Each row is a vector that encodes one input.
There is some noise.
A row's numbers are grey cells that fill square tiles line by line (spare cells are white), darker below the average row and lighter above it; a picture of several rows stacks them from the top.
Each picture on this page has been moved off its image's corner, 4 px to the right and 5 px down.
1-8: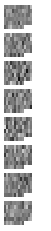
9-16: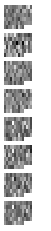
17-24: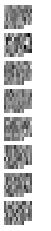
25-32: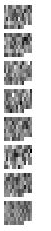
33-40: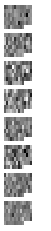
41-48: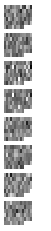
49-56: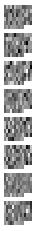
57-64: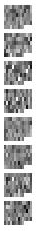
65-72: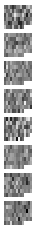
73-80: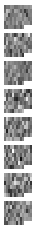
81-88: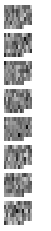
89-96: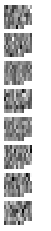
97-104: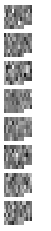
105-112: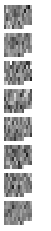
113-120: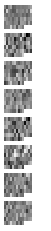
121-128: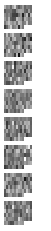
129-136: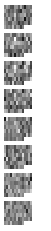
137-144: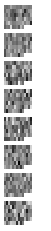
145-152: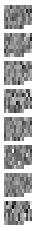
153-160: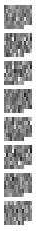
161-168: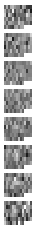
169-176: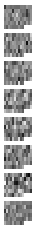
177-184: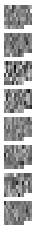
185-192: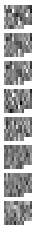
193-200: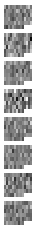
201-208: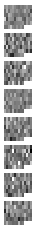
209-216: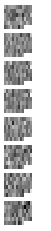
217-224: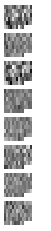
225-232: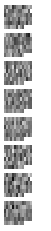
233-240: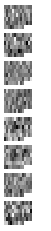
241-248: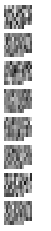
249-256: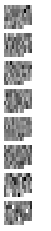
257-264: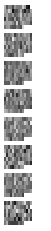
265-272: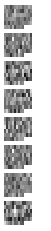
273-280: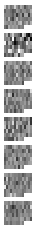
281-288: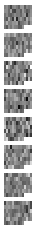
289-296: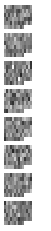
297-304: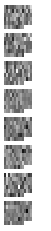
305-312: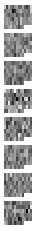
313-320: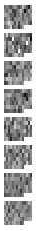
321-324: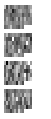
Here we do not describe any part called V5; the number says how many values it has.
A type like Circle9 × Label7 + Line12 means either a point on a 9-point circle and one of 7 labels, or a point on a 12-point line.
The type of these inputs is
Tree15 × Tree15 + V5.
